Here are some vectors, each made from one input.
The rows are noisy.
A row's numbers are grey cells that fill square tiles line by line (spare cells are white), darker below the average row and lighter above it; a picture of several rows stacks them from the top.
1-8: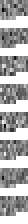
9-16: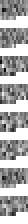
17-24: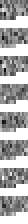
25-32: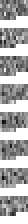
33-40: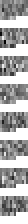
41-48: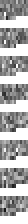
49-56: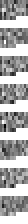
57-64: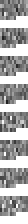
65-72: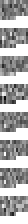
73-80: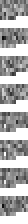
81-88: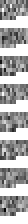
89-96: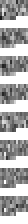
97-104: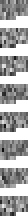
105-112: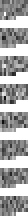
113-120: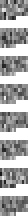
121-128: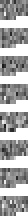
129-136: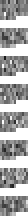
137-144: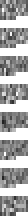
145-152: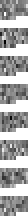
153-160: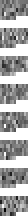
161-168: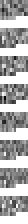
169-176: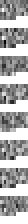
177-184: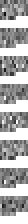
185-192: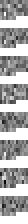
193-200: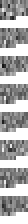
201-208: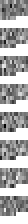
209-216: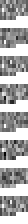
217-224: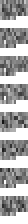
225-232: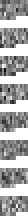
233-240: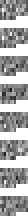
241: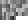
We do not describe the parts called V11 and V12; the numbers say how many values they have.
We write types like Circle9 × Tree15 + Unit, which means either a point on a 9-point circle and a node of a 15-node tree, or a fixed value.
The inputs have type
(Bool × V11 + Circle8) × V12.
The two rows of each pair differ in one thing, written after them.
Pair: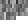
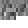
the value of V12
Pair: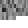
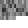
the value of V11
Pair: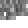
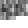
the true/false value
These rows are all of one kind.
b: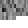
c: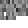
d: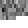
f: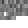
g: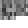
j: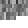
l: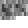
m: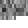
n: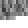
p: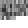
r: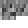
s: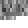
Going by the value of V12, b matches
c, d and m.
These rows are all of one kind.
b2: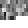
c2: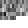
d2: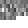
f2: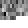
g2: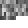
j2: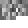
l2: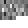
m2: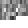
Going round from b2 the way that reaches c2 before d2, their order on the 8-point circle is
b2, f2, c2, l2, d2, j2, g2, m2.
